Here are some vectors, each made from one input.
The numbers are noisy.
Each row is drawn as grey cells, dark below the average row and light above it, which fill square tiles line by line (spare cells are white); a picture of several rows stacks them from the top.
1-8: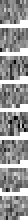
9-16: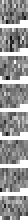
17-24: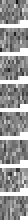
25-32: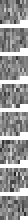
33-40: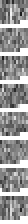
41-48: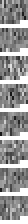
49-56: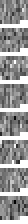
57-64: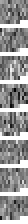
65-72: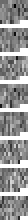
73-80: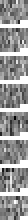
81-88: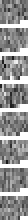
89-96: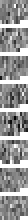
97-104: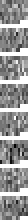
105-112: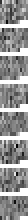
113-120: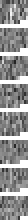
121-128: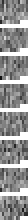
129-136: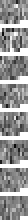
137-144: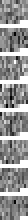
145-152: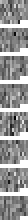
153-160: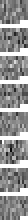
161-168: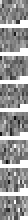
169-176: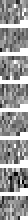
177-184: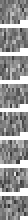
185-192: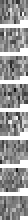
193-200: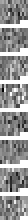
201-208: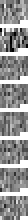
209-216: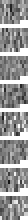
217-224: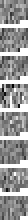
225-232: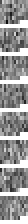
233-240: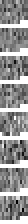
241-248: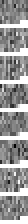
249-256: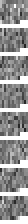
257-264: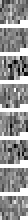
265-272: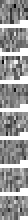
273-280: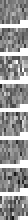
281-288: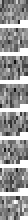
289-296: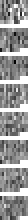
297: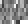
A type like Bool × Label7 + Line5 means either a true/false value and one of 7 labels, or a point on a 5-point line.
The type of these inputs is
Bool × Bool × Bool × Bool × (Tree9 + Unit).
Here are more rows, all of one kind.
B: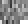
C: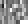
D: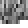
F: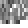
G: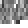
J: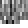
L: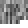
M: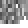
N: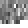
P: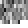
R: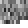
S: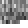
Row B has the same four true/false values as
F, J and N.
